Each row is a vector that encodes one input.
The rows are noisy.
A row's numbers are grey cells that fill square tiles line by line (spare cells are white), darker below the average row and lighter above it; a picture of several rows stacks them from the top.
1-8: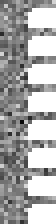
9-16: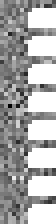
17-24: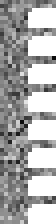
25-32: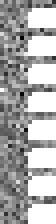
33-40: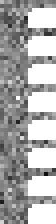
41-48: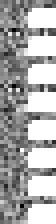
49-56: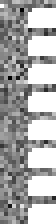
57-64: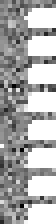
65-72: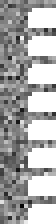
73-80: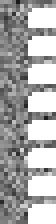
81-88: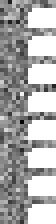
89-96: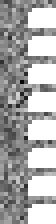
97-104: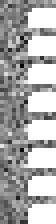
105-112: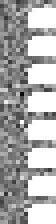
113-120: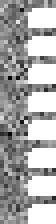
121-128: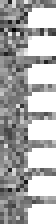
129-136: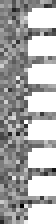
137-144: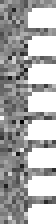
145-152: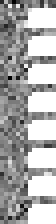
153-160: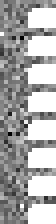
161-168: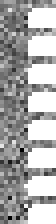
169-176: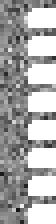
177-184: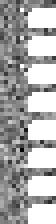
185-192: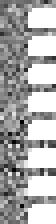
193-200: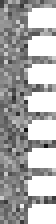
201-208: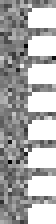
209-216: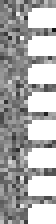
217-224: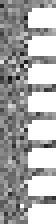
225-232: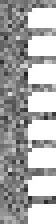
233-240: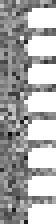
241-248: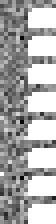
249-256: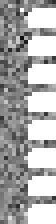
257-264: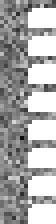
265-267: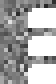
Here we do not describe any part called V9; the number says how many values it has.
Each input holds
a list of up to three items, each a true/false value and a value of V9.
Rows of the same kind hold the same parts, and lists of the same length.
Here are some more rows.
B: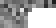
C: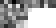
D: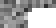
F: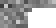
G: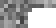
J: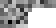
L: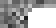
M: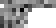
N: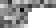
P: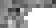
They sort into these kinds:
B, D, P
C
F, G, L
J, M, N

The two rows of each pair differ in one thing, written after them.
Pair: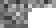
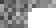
the true/false value in item 1 of the list
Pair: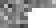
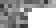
the true/false value in item 1 of the list
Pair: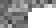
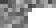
the true/false value in item 1 of the list
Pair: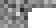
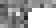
the true/false value in item 1 of the list
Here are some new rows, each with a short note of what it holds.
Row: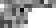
a list of one item
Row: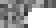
a list of two items
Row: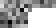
a list of one item
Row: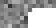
a list of three items
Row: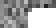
a list of two items
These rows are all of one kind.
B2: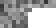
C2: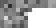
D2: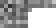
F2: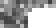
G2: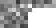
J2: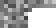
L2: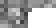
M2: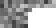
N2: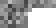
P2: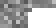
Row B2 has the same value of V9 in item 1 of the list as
C2, J2, M2 and P2.
